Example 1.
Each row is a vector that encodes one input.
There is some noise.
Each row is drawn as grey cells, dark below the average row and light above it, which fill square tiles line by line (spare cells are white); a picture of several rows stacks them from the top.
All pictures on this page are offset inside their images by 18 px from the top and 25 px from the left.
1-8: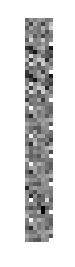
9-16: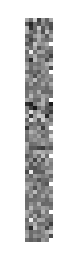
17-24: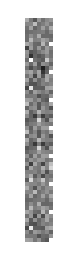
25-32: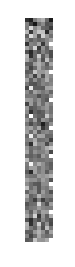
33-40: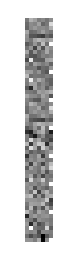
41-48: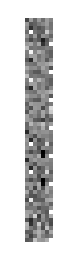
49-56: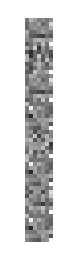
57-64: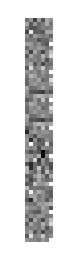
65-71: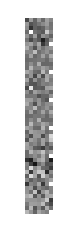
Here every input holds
either a fixed value, or a node of a 12-node tree.
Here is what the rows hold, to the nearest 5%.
About 10% of them hold a fixed value. The rest hold a node of a 12-node tree.
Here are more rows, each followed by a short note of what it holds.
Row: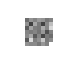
a node of a 12-node tree
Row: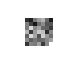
a fixed value
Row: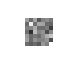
a node of a 12-node tree
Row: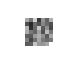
a node of a 12-node tree
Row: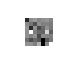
a node of a 12-node tree
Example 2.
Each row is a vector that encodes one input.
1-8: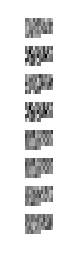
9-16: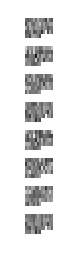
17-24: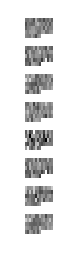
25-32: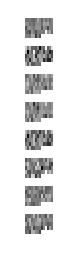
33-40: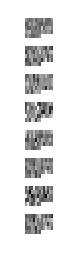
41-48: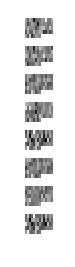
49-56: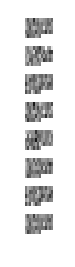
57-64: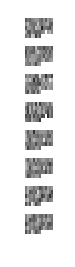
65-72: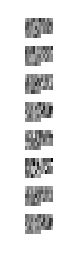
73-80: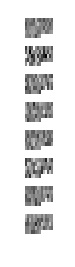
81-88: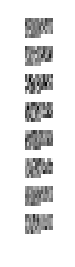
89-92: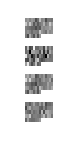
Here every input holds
either a fixed value, or a node of a 10-node tree.
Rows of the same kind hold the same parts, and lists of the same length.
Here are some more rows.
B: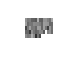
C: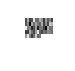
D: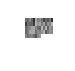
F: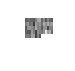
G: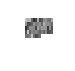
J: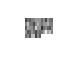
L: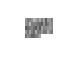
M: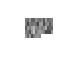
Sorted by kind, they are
B, D, F, G, J, L, M
C

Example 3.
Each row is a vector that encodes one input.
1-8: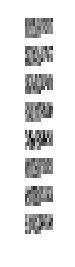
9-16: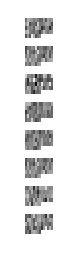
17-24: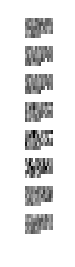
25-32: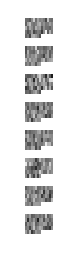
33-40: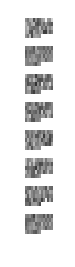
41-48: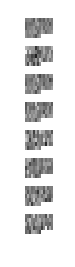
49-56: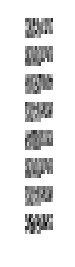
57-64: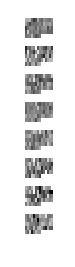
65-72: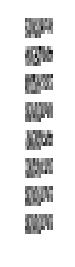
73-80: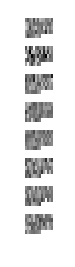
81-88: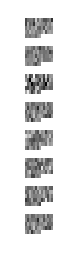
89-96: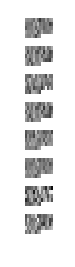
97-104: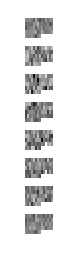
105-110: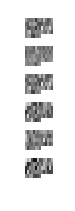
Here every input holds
either a fixed value, or a node of a 10-node tree.
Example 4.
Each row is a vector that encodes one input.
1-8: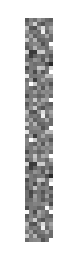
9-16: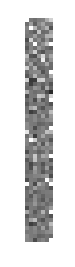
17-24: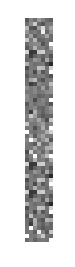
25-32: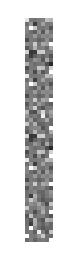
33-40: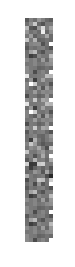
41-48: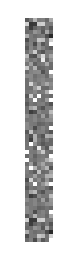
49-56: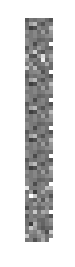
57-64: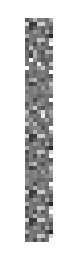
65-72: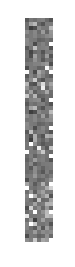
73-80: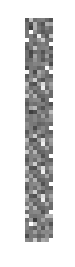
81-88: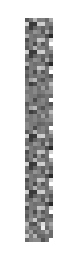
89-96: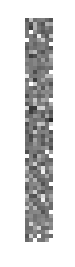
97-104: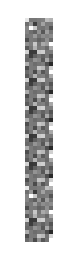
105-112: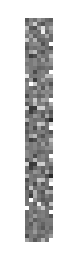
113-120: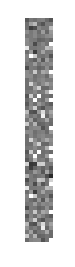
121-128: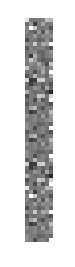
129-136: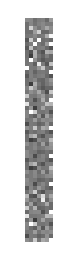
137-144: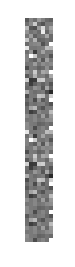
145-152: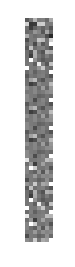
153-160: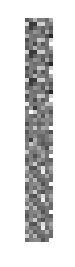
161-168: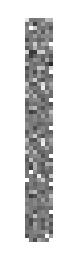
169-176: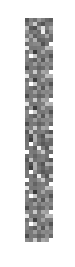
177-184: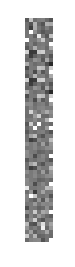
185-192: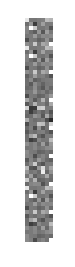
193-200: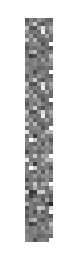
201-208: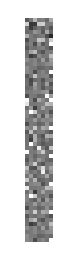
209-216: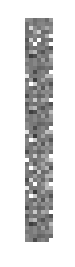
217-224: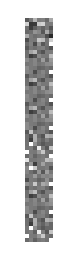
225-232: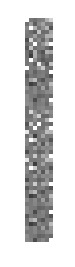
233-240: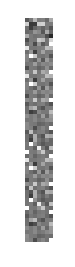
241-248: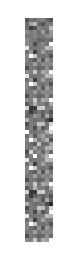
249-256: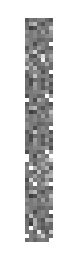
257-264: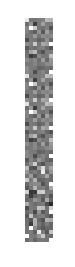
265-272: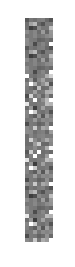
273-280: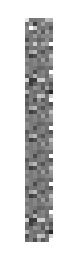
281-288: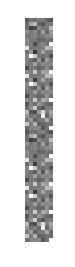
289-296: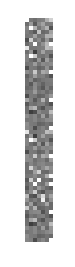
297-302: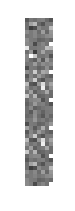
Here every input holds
a node of a 10-node tree.
